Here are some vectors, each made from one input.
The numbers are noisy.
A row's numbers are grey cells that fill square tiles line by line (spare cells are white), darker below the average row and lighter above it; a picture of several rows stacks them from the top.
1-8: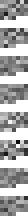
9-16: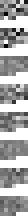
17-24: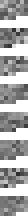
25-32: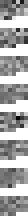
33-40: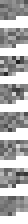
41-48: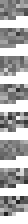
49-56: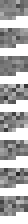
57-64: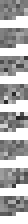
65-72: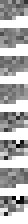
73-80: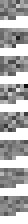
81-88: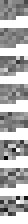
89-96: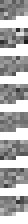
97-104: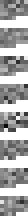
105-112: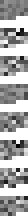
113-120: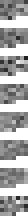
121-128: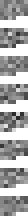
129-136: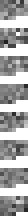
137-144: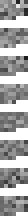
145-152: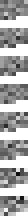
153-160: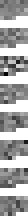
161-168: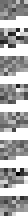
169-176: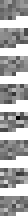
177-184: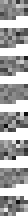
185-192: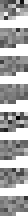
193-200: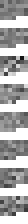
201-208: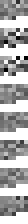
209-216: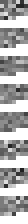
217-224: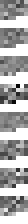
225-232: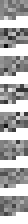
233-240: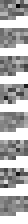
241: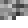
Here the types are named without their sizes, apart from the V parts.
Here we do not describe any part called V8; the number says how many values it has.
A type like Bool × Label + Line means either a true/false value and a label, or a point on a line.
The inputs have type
List(Line) × V8.
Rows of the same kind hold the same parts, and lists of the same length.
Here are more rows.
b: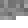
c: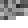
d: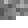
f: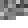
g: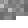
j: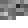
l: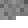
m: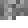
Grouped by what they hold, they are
b, g
c, f, l
d, j, m

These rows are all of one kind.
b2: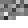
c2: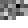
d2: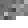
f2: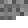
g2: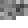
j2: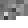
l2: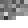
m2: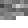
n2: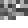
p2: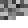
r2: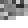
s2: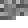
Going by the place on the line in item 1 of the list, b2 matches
d2, l2, p2 and r2.
